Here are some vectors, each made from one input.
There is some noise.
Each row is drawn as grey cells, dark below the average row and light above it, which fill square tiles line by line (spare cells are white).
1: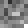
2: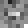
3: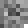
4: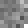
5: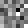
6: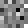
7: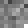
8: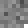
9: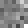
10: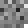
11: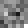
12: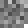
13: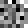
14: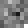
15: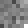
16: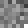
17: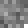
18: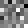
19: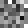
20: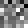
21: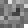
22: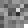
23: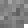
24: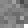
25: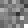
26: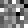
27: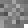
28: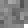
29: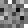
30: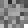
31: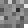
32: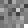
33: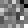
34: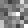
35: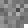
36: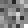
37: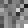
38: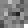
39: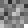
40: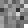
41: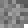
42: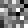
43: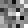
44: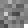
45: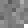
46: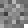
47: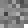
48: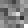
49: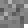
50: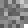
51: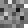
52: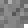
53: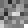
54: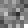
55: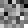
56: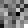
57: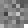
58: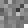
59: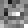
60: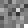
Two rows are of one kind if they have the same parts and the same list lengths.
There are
2 kinds of row.
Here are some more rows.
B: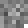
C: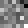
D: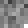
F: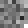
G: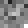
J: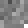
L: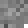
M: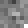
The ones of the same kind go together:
B, C, L
D, F, G, J, M

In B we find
a node of an 8-node tree.
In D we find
a point on a 6-point line.
